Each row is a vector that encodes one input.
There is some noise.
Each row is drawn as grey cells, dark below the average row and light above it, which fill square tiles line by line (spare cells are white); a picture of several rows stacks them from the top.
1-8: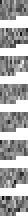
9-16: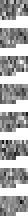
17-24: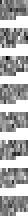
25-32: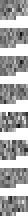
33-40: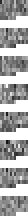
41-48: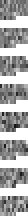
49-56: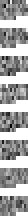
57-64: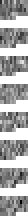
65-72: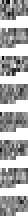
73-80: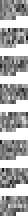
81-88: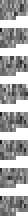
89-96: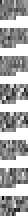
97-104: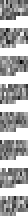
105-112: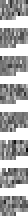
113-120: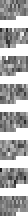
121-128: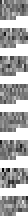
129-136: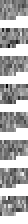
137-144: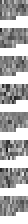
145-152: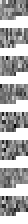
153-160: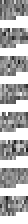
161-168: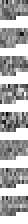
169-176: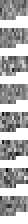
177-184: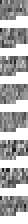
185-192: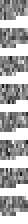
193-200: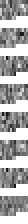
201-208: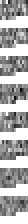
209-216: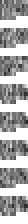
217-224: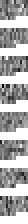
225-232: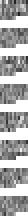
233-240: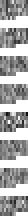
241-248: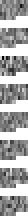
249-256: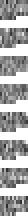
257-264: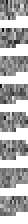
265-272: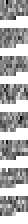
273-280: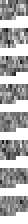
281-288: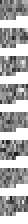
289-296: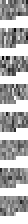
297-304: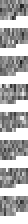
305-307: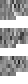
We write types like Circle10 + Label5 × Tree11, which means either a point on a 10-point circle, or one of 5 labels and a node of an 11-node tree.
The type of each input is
(Bool × Bool × Bool × Bool + Unit) × Label5.
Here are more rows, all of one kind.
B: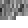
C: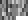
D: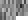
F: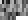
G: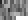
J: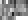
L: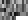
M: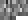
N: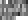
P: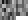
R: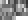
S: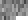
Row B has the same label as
D, G and S.
